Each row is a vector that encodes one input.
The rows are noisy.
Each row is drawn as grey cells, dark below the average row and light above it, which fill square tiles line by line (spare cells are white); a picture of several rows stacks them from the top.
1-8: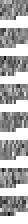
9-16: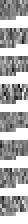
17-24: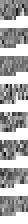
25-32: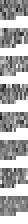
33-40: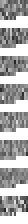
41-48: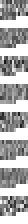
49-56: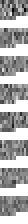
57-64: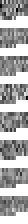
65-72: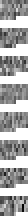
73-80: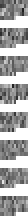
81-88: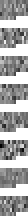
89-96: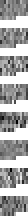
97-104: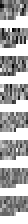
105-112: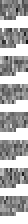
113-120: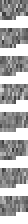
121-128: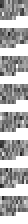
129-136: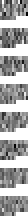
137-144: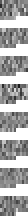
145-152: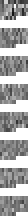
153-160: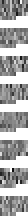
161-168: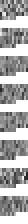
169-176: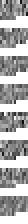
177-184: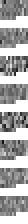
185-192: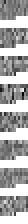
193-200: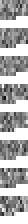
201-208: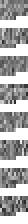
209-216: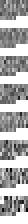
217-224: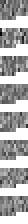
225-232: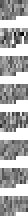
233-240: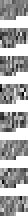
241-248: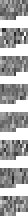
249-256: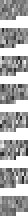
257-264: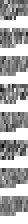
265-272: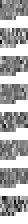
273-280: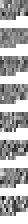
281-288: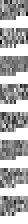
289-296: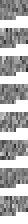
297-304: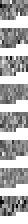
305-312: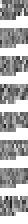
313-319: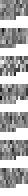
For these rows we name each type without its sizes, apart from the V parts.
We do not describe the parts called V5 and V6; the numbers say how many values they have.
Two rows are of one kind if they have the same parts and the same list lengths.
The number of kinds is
4.
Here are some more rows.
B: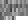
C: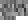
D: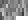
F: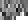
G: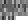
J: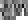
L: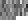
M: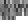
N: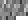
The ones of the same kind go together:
B, G, L, M
C, J
D, F
N

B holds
a point on a circle and three true/false values.
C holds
a point on a circle and a value of V5.
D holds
three true/false values and a value of V6.
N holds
a value of V5 and a value of V6.
